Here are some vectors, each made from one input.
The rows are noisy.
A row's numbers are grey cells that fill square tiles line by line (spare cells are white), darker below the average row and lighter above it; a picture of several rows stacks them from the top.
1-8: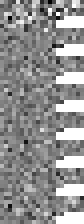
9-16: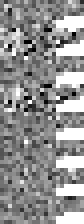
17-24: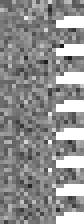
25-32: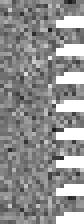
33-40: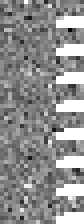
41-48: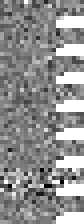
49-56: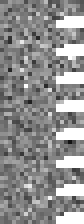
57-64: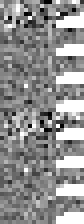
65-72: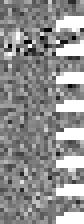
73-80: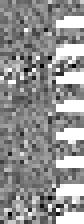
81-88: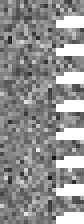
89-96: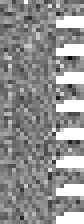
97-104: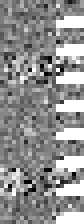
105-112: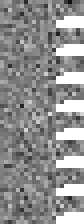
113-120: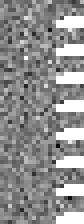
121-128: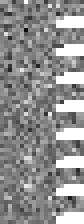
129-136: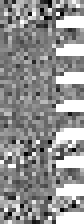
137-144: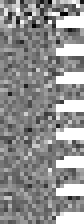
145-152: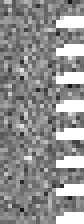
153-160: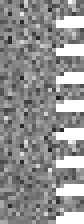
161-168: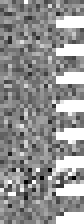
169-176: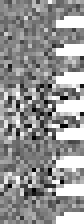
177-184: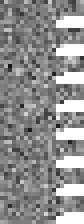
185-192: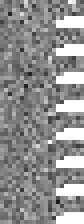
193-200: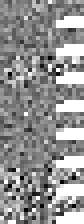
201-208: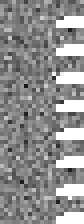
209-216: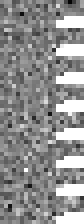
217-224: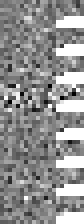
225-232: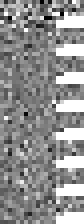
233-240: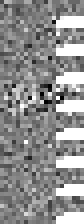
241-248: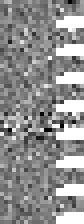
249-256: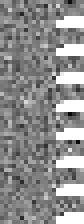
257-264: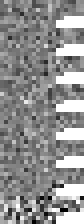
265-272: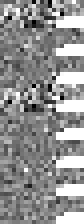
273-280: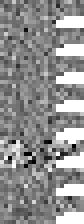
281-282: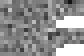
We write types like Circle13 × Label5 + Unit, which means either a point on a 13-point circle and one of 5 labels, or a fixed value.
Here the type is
Circle9 + (Line6 + Line8) × List3(Line4).
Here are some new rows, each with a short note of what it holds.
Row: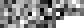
a point on a 9-point circle
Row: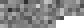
a point on an 8-point line, together with a list of two items
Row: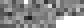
a point on a 6-point line, together with the empty list
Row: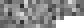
a point on an 8-point line, together with the empty list
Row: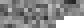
a point on a 6-point line, together with a list of two items
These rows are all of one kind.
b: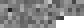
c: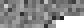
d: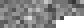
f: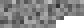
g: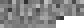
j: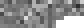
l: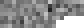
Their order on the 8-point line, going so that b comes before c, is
d, j, l, f, g, b, c.
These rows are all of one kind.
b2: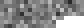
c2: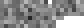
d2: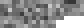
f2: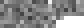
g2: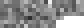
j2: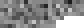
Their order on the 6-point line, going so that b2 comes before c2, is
j2, b2, d2, c2, g2, f2.
